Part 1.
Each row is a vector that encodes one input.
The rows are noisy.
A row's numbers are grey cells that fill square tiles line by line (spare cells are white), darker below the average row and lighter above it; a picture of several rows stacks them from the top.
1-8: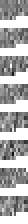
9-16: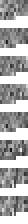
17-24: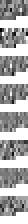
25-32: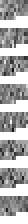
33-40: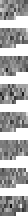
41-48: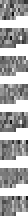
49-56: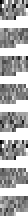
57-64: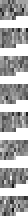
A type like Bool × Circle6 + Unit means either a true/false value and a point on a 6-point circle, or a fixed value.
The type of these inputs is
Tree12 + Unit.
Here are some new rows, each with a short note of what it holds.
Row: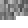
a node of a 12-node tree
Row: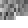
a node of a 12-node tree
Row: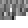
a node of a 12-node tree
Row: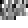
a fixed value
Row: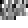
a fixed value
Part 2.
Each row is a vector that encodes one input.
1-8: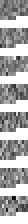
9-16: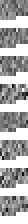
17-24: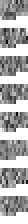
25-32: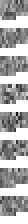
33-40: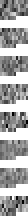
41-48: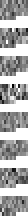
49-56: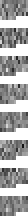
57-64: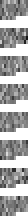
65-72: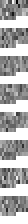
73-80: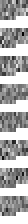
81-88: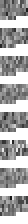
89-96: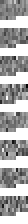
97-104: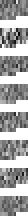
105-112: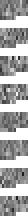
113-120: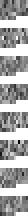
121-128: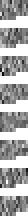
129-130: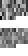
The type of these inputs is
Label8.
